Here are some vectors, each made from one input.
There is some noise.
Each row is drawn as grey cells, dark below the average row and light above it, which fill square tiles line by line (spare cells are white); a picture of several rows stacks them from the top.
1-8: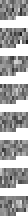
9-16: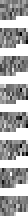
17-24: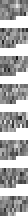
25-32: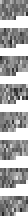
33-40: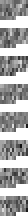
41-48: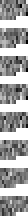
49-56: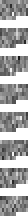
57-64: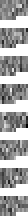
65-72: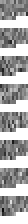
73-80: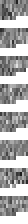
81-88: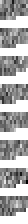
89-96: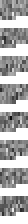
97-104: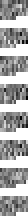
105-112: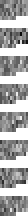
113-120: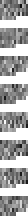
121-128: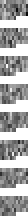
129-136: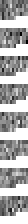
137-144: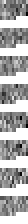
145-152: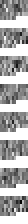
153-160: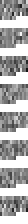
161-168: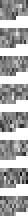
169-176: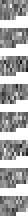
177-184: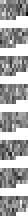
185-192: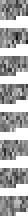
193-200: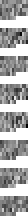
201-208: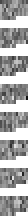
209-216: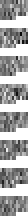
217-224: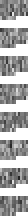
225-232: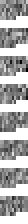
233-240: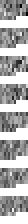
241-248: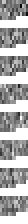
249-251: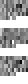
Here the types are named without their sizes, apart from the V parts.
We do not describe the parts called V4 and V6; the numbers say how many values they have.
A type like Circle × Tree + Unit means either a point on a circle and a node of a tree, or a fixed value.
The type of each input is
((Bool × Bool × Bool + Unit) × Tree + V6) × Label × V4.
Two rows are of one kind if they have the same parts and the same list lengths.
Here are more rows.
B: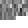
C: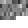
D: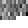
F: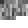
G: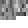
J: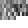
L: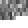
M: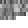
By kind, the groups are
B, C, L
D, J
F, G, M

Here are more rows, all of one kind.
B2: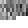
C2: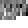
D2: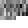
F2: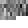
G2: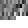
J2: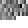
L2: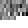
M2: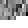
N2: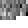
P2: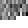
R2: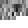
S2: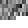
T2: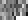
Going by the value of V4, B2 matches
F2 and N2.
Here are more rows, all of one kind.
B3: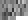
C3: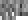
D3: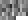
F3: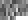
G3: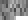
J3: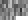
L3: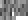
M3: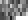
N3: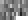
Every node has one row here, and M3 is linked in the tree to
D3 and F3.
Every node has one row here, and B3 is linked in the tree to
G3.
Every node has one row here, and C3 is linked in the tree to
J3.
